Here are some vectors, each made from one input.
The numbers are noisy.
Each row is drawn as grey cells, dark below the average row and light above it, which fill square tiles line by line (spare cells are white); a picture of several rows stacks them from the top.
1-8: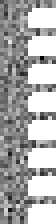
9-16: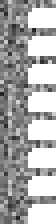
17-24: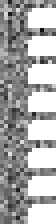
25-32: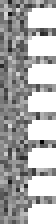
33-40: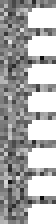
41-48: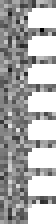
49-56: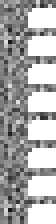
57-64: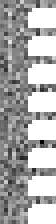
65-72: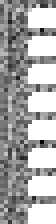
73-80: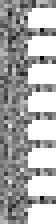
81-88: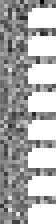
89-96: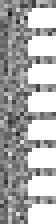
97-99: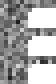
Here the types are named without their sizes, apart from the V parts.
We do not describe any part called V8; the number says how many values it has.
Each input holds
either a point on a line and a true/false value, or a value of V8.
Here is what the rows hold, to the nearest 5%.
About 50% of them hold a point on a line and a true/false value. The rest hold a value of V8.
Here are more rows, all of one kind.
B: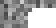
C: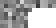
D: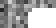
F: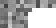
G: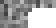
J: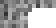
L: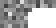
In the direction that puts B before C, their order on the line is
J, G, B, L, C, F, D.
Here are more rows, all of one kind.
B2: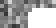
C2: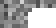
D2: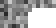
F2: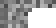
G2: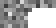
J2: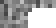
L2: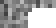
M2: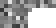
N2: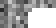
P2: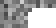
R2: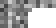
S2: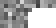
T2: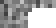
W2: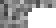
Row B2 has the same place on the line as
J2, L2, T2 and W2.
